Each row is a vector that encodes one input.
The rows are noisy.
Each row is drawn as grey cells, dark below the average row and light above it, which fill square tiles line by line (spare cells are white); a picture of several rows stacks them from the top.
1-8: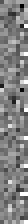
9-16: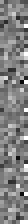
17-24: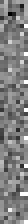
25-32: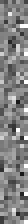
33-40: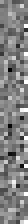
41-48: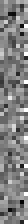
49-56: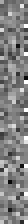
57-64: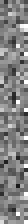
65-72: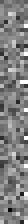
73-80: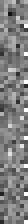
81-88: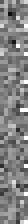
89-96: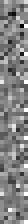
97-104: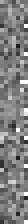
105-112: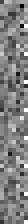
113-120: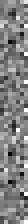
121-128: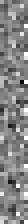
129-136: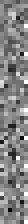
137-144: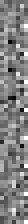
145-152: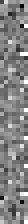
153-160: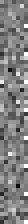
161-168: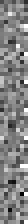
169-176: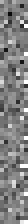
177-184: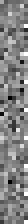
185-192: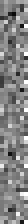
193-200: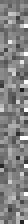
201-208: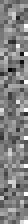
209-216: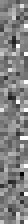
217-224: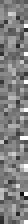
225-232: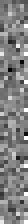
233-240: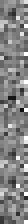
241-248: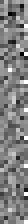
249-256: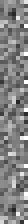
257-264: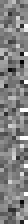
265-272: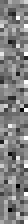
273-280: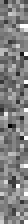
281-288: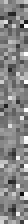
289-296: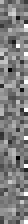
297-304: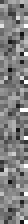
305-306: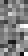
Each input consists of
a node of a 10-node tree and a true/false value, together with either a point on a 17-point circle, or a fixed value.
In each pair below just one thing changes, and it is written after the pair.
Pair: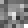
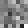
the true/false value
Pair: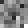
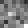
the true/false value
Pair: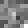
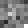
the place on the 17-point circle
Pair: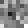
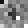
the node of the tree
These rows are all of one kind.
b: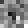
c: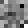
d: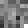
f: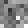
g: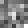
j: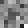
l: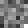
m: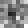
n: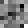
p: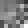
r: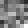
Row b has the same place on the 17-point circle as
d, l and m.
